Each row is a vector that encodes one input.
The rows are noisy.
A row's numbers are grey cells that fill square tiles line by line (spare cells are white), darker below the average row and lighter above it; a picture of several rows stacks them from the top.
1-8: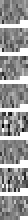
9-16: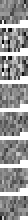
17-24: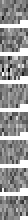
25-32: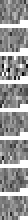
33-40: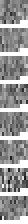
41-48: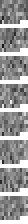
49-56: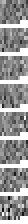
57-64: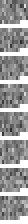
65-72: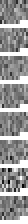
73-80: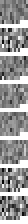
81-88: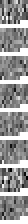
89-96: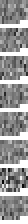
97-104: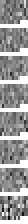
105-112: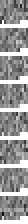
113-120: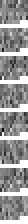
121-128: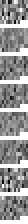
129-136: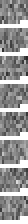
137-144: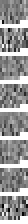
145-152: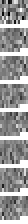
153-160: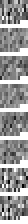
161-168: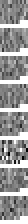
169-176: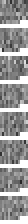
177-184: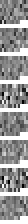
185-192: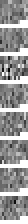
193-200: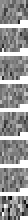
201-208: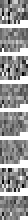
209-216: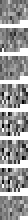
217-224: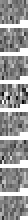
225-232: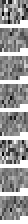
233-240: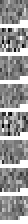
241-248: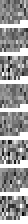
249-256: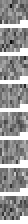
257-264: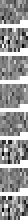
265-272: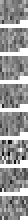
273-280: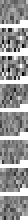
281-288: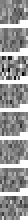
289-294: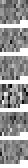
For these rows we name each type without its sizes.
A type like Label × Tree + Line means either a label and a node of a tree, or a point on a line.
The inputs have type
(Label + Line) × Line × Line × Line + Tree.
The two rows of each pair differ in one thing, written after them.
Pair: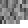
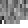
the place on one of the three lines
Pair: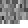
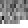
the label
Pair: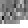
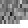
the label
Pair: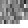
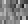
the label
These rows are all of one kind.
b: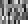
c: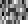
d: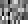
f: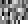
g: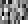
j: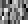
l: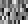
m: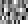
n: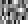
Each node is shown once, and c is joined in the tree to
n.
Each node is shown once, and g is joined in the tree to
f and j.
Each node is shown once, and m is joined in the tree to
l and n.
